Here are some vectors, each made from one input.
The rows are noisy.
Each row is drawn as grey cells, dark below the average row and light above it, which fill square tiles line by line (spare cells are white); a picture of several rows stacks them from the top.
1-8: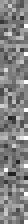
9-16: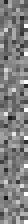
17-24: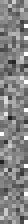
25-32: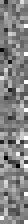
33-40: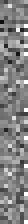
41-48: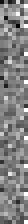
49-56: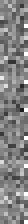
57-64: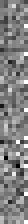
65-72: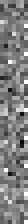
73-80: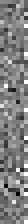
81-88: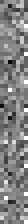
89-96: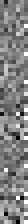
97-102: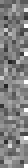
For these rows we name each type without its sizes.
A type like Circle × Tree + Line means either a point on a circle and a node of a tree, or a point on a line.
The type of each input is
List(Line).
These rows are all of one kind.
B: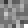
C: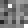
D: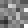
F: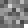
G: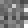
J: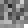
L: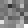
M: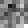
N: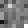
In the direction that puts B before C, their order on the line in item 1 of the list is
M, L, J, B, F, C, N, D, G.
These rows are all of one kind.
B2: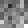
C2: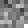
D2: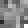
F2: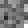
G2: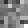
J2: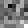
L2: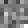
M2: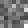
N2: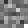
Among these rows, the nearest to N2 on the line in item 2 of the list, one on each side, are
J2 and M2.
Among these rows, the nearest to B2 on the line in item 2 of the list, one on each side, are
D2 and L2.
